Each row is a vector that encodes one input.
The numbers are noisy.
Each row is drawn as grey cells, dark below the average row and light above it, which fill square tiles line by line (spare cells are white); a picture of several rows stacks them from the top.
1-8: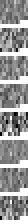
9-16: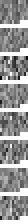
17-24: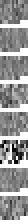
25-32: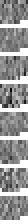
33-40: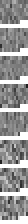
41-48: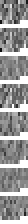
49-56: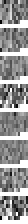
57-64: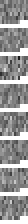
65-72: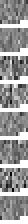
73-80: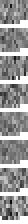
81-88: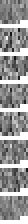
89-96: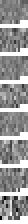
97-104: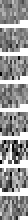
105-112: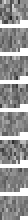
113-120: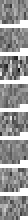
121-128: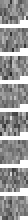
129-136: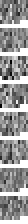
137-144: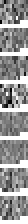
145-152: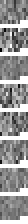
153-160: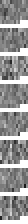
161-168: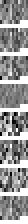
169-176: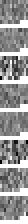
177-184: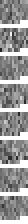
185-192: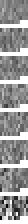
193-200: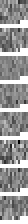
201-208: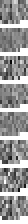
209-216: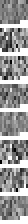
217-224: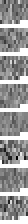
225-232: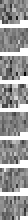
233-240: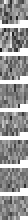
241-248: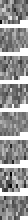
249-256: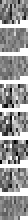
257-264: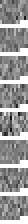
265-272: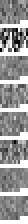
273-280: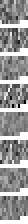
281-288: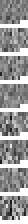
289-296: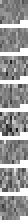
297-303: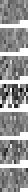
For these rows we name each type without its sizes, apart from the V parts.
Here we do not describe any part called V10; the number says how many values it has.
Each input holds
a point on a line and a value of V10, together with either a point on a circle, or a fixed value.
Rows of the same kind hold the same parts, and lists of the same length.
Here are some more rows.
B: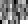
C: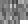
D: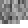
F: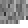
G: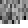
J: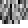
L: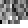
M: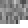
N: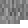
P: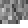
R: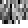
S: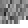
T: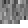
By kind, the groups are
B, C, D, F, J, L, N, R, S
G, M, P, T

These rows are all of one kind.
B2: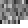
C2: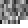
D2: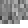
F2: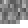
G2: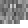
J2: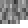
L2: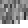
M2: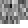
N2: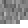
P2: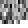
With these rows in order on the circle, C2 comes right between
B2 and N2.
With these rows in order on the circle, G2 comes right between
D2 and M2.
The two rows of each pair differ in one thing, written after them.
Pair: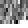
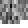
the value of V10
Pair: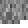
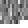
the value of V10
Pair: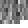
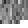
the place on the line
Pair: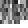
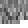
the place on the line
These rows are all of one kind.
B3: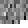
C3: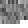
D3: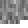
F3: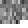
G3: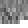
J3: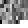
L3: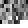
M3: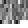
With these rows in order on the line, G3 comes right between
J3 and L3.
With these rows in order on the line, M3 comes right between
C3 and J3.
